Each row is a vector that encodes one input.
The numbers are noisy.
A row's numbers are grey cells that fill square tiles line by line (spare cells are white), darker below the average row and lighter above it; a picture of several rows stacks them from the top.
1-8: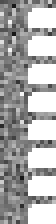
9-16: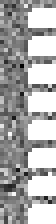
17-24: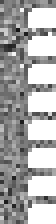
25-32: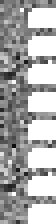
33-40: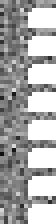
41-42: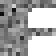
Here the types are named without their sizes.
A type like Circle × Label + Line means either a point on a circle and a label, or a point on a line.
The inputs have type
List(Line).
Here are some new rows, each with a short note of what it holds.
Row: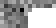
a list of two items
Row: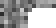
a list of one item
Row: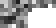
the empty list
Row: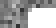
a list of two items
